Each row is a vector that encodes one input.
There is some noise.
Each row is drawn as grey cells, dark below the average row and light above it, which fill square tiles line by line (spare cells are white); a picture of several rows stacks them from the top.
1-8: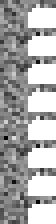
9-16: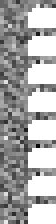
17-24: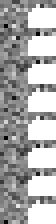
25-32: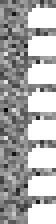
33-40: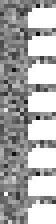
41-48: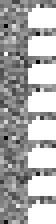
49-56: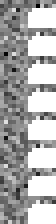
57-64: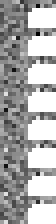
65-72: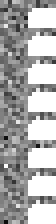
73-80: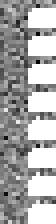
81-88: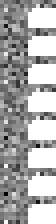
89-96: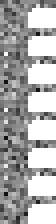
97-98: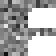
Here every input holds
either a point on a 6-point circle, or one of 7 labels.
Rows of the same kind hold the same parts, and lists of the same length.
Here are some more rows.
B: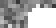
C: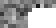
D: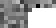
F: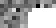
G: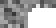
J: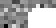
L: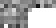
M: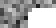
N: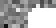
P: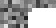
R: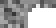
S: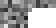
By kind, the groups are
B, G, J, N, R
C, D, F, L, M, P, S

